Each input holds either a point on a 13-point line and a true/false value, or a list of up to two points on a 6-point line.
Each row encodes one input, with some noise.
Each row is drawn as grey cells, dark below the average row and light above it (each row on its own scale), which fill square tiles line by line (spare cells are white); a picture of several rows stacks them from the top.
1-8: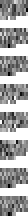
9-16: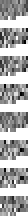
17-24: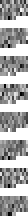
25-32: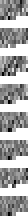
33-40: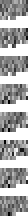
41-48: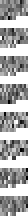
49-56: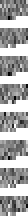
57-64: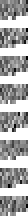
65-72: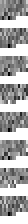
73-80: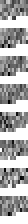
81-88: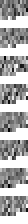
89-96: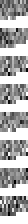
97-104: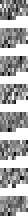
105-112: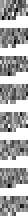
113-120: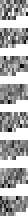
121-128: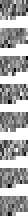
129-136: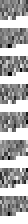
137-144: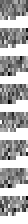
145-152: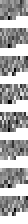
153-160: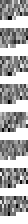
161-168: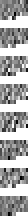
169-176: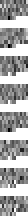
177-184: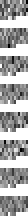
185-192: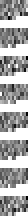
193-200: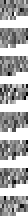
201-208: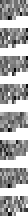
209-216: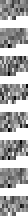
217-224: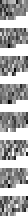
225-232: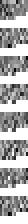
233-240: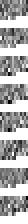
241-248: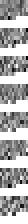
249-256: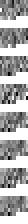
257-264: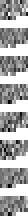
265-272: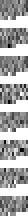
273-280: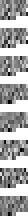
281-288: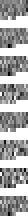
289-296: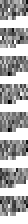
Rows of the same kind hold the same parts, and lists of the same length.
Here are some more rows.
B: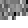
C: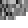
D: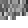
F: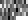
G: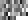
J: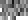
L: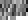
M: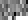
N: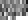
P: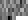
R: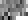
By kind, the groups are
B, D, L, M, N
C
F, G, P, R
J

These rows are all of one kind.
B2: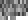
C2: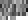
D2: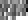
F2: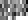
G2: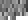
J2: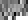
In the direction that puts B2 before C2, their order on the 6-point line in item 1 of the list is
B2, C2, G2, D2, F2, J2.
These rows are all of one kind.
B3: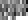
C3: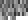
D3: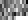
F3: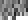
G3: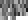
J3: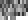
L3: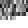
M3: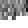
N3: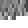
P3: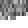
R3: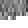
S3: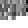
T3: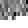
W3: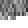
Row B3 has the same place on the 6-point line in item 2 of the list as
F3, L3 and T3.
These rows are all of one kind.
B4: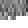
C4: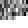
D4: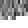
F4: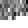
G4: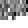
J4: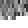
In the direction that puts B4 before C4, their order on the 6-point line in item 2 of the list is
J4, D4, B4, C4, G4, F4.
